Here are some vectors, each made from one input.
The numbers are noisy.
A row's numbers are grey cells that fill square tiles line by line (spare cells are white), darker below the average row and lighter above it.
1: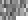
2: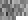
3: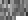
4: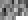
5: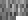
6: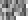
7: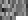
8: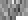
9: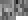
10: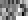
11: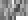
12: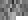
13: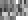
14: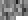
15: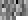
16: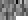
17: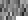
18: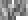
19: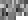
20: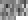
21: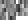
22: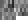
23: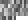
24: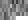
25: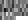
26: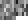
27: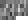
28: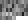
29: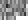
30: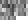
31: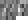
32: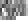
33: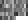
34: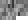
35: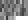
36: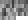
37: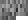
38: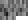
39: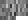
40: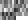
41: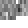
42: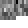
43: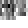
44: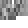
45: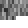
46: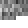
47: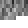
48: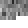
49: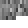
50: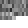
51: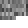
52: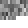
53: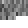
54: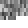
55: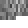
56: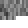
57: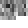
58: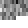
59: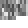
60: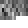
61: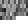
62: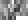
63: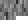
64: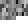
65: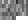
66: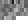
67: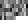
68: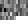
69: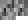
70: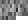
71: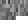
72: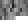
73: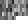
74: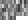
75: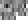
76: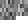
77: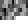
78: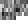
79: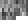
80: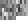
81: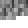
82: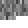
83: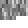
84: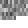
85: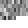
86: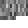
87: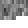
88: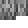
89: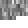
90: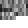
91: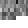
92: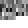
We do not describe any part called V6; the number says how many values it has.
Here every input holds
a value of V6, together with either a point on a 5-point circle, or a point on a 3-point line and a point on a 5-point line.
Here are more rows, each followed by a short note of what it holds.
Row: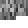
a point on a 5-point circle and a value of V6
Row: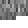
a point on a 5-point circle and a value of V6
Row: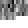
a point on a 3-point line, a point on a 5-point line and a value of V6
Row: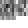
a point on a 3-point line, a point on a 5-point line and a value of V6
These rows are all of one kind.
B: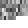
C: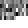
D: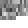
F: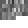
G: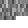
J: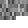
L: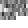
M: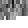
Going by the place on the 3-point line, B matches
G and J.
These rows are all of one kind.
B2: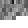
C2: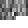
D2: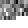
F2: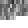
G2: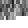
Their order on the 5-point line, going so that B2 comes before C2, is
G2, B2, F2, C2, D2.
